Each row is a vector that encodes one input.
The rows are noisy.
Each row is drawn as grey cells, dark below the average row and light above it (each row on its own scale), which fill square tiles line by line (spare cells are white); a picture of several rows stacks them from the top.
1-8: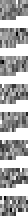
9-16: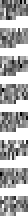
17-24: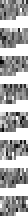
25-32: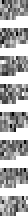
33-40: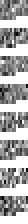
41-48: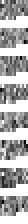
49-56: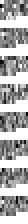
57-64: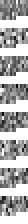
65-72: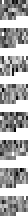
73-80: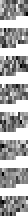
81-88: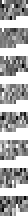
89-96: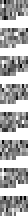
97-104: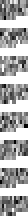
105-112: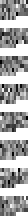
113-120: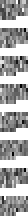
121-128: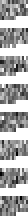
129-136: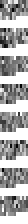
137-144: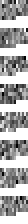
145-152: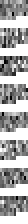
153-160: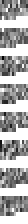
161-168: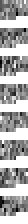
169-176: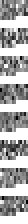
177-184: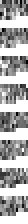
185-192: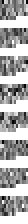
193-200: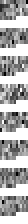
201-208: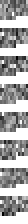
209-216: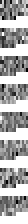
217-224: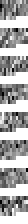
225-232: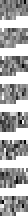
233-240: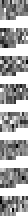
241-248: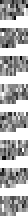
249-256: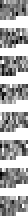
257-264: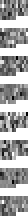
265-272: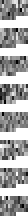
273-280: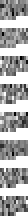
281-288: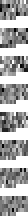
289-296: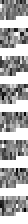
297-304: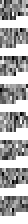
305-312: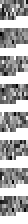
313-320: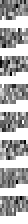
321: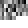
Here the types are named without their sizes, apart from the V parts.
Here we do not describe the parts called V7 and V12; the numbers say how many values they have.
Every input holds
a point on a line, together with either a point on a circle, or a value of V7 and a value of V12.
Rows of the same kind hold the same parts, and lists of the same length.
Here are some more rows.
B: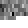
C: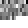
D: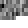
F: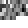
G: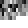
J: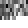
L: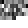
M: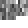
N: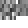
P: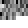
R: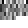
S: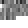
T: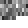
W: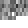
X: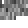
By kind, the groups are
B, C, D, F, J, R, X
G, L, M, N, P, S, T, W

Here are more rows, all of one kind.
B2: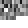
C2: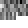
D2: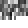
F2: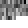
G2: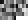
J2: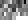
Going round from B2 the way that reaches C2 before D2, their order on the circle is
B2, C2, G2, D2, J2, F2.
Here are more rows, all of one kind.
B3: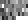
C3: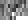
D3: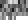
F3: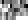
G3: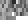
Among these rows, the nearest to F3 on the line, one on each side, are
D3 and G3.
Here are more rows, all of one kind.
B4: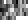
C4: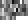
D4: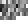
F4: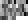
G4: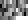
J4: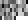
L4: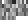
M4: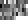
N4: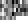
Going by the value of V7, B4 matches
G4 and L4.
